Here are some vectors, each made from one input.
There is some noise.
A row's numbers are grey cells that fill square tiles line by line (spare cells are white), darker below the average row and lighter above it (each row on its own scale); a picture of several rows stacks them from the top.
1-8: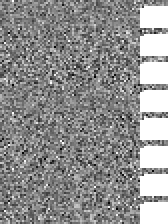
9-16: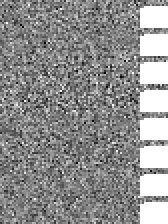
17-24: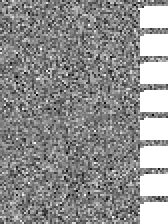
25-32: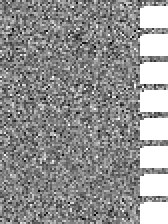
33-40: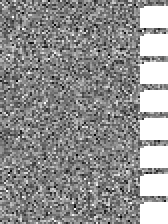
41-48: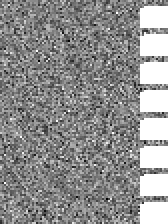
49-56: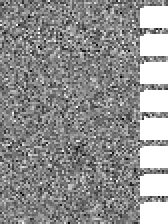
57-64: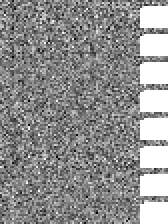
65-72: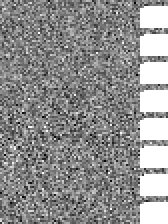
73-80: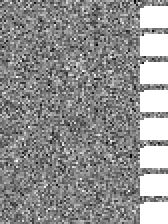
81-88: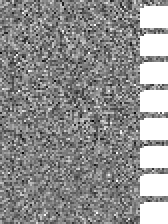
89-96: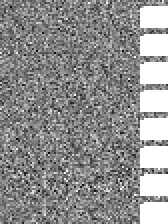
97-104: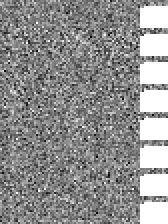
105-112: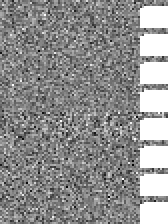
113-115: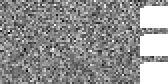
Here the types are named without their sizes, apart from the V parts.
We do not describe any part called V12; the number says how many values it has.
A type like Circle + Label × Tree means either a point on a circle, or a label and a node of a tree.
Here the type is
Bool × (Tree + V12).
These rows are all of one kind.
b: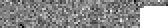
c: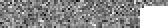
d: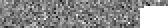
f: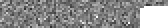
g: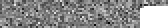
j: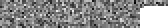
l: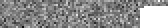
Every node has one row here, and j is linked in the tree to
c and f.
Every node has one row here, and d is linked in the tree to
b and f.
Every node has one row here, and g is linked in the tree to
f and l.
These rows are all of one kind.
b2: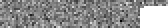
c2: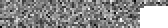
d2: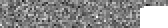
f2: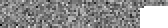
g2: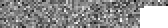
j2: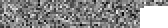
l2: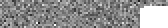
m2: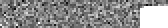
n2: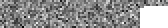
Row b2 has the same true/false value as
j2 and l2.
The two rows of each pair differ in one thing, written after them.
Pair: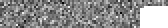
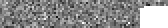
the node of the tree
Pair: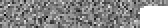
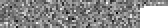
the node of the tree
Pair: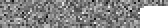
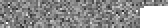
the true/false value
